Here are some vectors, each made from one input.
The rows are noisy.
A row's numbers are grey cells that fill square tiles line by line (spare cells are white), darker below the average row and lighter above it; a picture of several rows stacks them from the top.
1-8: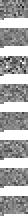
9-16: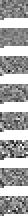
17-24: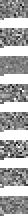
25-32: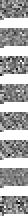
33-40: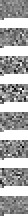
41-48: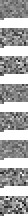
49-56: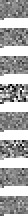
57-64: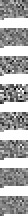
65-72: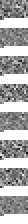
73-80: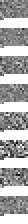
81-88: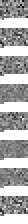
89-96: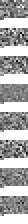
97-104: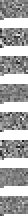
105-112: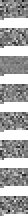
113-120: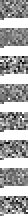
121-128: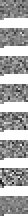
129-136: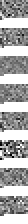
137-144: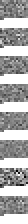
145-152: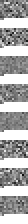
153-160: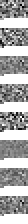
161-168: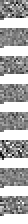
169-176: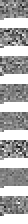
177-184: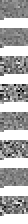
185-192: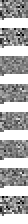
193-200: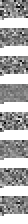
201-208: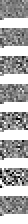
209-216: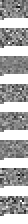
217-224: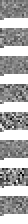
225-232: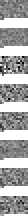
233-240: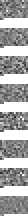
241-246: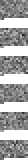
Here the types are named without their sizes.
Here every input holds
a point on a circle and a point on a line, together with either a point on a circle, or a fixed value.
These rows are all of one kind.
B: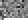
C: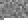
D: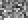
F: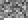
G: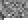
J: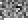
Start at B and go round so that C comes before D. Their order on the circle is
B, G, C, D, F, J.
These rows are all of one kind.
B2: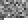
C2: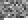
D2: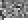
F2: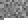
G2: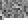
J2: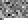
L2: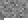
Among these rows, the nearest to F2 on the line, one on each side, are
B2 and D2.
